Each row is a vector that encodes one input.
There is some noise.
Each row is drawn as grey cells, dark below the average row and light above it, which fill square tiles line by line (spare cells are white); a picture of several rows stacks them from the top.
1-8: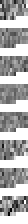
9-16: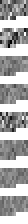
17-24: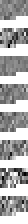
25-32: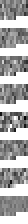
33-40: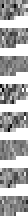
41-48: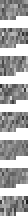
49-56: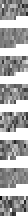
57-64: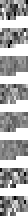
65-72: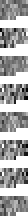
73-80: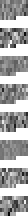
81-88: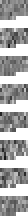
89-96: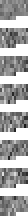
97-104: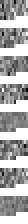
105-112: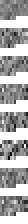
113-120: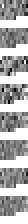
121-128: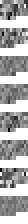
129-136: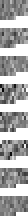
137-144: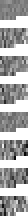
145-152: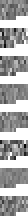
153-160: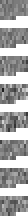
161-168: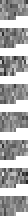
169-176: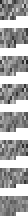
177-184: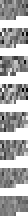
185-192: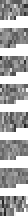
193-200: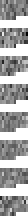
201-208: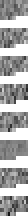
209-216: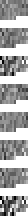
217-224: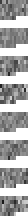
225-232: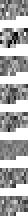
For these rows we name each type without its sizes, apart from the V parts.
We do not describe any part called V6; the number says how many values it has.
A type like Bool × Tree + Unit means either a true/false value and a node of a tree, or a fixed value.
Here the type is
List(Bool × V6).
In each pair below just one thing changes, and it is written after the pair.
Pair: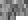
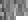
the value of V6 in item 2 of the list
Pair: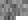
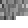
the true/false value in item 2 of the list
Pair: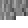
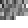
the true/false value in item 1 of the list
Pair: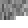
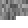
the true/false value in item 2 of the list
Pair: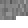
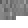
the value of V6 in item 1 of the list
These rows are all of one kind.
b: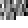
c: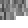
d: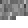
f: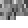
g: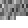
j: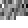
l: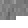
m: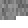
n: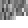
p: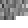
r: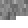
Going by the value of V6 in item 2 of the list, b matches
c, g, l and r.
